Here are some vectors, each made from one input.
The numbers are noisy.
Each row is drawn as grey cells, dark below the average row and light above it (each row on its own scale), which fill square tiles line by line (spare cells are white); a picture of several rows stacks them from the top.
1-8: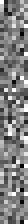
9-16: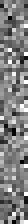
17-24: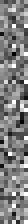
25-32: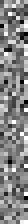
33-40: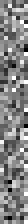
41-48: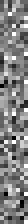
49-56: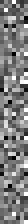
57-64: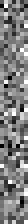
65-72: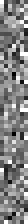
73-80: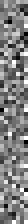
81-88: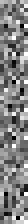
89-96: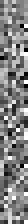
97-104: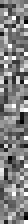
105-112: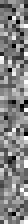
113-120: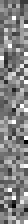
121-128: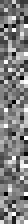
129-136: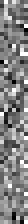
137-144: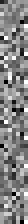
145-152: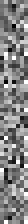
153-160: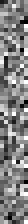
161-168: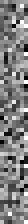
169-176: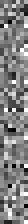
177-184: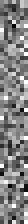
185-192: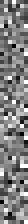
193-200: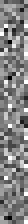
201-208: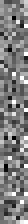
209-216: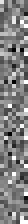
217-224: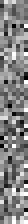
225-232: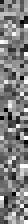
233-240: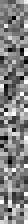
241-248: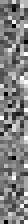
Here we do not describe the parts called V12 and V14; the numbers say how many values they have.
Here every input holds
a point on a 16-point line and a value of V12, together with either a point on an 11-point line, or a value of V14.
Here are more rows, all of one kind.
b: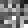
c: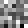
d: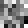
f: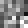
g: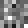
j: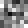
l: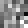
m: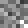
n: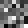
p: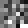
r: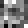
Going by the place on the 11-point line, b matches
f, j and m.
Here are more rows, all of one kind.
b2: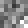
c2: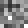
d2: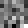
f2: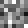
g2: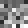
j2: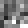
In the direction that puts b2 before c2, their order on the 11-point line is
g2, b2, j2, d2, c2, f2.
